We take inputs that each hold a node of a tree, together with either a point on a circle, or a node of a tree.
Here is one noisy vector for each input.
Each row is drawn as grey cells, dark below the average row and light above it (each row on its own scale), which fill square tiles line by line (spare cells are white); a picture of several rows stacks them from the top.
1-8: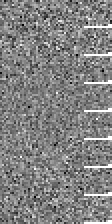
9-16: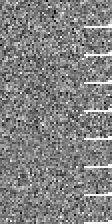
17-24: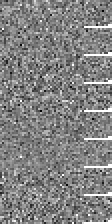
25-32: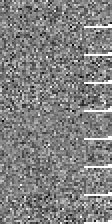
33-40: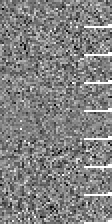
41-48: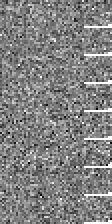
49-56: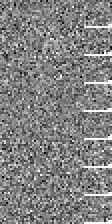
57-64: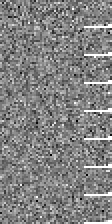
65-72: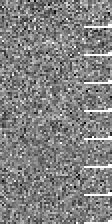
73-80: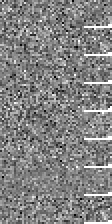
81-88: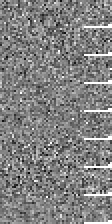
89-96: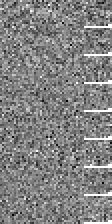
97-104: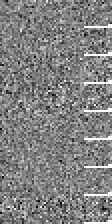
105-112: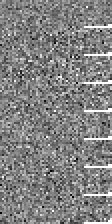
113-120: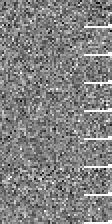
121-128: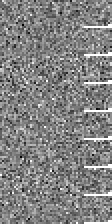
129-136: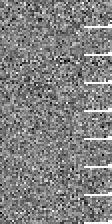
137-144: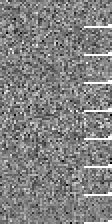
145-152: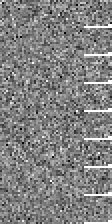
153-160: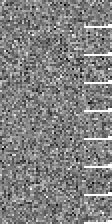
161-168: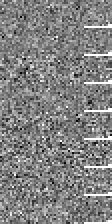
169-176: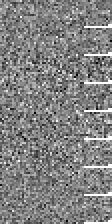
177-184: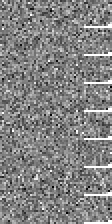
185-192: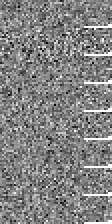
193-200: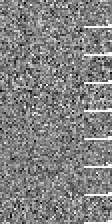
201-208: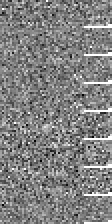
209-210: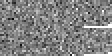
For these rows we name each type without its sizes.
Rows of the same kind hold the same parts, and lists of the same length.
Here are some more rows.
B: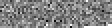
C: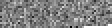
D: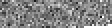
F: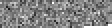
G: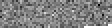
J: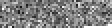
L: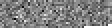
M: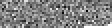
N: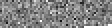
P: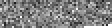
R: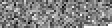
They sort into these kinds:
B, C, D, F, J
G, L, M, N, P, R

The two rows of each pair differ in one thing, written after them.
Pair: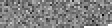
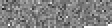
the node of the tree
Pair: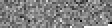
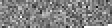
the node of the tree
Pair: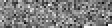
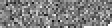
the node of the tree
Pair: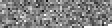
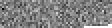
the node of the tree
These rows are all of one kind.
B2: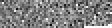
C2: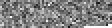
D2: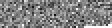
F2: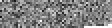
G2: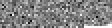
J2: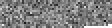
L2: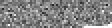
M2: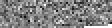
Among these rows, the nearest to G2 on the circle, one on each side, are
D2 and M2.
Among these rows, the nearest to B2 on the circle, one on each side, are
C2 and L2.
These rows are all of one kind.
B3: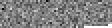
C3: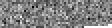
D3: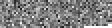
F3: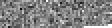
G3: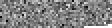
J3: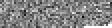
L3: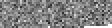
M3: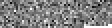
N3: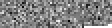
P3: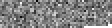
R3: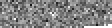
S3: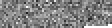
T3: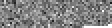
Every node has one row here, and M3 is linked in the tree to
F3.
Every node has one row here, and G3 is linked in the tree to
L3 and N3.
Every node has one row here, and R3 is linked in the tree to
L3.
